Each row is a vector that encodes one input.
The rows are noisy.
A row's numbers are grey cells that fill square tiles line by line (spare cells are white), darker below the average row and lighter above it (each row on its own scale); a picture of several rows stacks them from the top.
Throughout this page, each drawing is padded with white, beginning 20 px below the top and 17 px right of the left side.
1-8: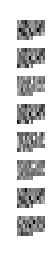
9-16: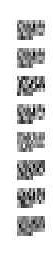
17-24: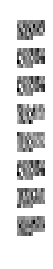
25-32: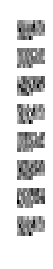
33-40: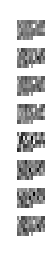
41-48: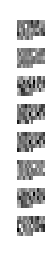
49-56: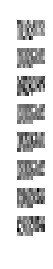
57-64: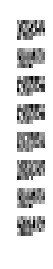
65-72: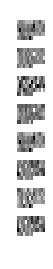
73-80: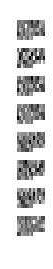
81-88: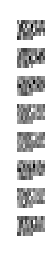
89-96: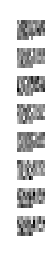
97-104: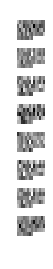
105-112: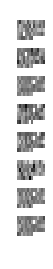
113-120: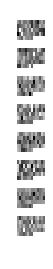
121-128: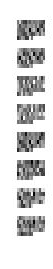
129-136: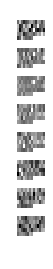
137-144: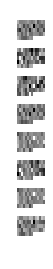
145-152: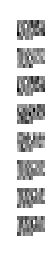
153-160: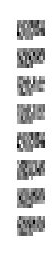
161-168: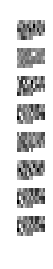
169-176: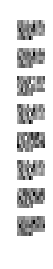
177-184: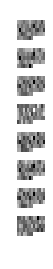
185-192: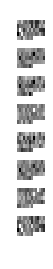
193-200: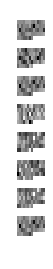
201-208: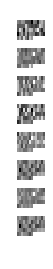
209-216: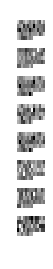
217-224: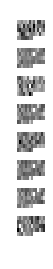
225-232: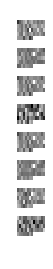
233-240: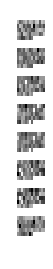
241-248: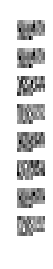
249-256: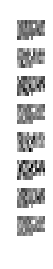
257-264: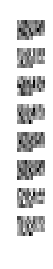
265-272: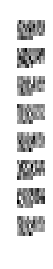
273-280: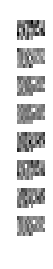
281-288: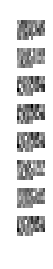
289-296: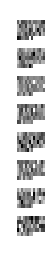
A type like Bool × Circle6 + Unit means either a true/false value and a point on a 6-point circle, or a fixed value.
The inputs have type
Circle8 + List2(Circle15).
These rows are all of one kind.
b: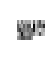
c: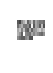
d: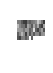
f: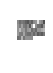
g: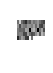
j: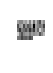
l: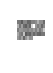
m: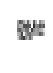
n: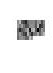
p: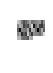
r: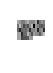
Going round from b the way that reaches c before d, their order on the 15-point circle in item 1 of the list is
b, m, c, l, f, d, g, n, p, r, j.
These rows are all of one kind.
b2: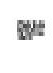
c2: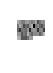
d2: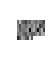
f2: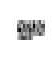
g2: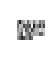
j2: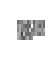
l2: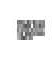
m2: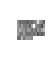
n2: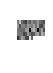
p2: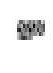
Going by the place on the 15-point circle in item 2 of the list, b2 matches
f2 and p2.
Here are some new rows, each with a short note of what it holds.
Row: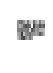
a list of two items
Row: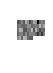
the empty list
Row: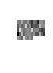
a point on an 8-point circle
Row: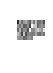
a list of two items
